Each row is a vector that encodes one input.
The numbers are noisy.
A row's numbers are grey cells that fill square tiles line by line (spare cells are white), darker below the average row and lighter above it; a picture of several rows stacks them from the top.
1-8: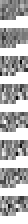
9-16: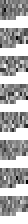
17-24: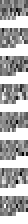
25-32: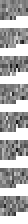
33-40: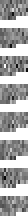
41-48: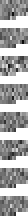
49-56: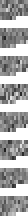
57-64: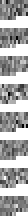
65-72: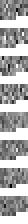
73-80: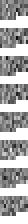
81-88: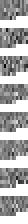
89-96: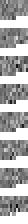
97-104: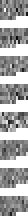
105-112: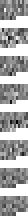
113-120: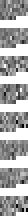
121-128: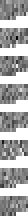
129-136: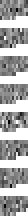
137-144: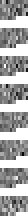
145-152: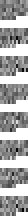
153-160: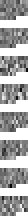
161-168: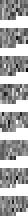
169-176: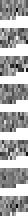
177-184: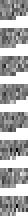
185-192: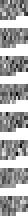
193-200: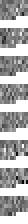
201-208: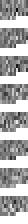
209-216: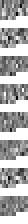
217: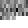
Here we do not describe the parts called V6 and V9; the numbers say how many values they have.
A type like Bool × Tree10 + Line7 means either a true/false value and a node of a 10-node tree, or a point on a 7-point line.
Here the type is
Bool × V6 + (Tree11 + Unit) × V9.
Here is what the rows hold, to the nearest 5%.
About 20% of them hold a true/false value and a value of V6. The rest hold a value of V9, together with either a fixed value, or a node of an 11-node tree.
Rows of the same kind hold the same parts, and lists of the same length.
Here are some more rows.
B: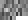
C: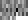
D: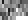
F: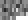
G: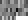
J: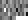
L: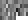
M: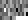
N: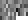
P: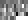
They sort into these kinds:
B, F
C, G, J, L, M, N
D, P

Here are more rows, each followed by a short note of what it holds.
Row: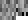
a value of V9
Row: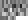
a true/false value and a value of V6
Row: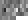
a node of an 11-node tree and a value of V9
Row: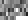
a true/false value and a value of V6
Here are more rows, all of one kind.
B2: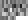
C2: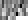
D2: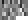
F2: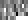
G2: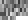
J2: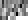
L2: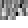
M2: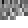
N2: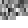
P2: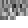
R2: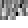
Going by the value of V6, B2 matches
G2 and P2.
